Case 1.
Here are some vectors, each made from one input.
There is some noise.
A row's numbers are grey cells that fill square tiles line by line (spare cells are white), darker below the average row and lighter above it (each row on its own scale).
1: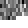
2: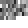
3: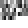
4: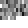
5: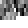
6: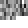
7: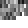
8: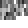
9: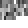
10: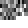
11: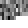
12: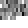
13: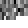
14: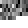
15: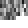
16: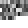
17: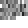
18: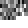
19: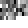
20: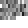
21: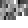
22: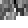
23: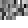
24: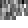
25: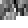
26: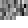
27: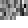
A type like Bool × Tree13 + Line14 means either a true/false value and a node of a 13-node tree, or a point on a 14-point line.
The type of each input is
Line5.
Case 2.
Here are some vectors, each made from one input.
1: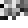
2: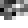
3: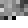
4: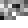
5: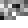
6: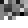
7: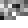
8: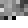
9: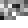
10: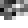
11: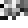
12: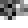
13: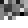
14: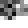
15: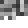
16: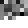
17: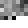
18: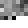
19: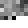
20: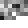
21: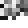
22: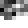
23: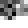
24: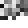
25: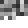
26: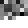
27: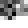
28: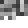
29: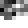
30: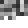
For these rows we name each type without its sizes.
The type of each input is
Line.
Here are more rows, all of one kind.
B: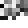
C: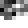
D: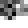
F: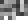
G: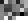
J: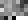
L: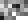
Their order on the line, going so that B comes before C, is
B, J, L, F, G, D, C.
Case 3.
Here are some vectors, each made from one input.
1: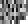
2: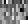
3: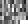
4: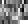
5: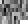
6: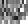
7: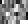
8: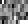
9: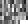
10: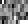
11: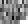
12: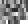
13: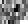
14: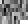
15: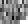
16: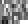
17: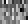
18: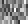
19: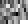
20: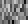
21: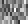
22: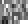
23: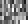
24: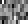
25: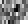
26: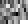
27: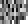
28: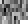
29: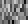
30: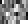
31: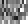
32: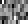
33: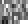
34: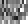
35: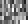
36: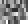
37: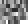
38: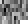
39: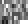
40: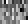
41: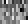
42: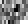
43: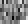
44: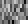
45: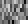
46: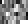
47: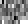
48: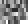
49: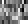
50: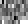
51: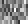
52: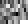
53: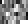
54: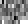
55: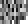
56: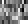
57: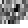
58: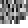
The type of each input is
Bool × Bool × Bool × Bool.
